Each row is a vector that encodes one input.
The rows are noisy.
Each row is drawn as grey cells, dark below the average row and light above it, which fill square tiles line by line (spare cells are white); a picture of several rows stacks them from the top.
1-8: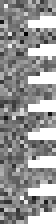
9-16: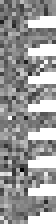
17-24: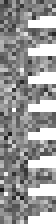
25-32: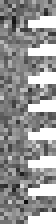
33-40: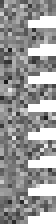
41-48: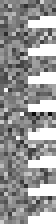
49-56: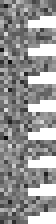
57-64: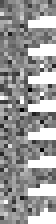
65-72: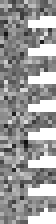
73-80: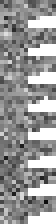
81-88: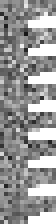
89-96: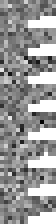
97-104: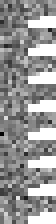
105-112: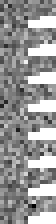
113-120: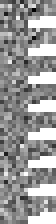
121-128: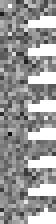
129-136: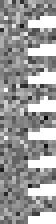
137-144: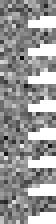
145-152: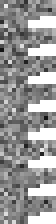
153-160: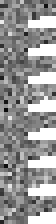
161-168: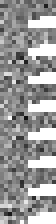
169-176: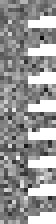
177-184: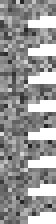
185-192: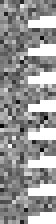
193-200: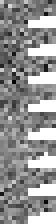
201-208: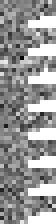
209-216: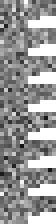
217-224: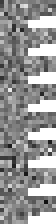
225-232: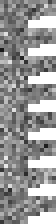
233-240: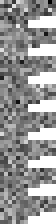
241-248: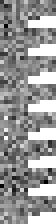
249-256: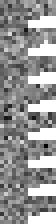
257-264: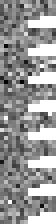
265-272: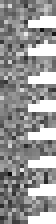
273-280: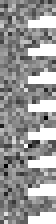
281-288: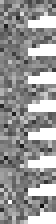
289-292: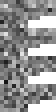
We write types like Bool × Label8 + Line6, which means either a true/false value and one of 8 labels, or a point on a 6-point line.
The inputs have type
(Circle9 + Line10) × Label5.
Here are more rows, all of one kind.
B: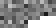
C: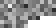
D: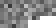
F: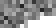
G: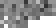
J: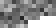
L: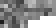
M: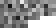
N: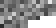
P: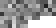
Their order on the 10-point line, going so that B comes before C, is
J, B, C, P, G, N, M, D, L, F.
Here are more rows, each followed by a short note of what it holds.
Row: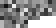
a point on a 9-point circle and one of 5 labels
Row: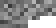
one of 5 labels and a point on a 10-point line
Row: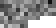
a point on a 9-point circle and one of 5 labels
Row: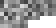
a point on a 9-point circle and one of 5 labels
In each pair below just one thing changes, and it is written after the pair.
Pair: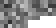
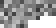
the label
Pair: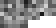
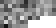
the label
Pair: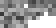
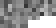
the place on the 9-point circle
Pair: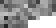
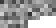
the label
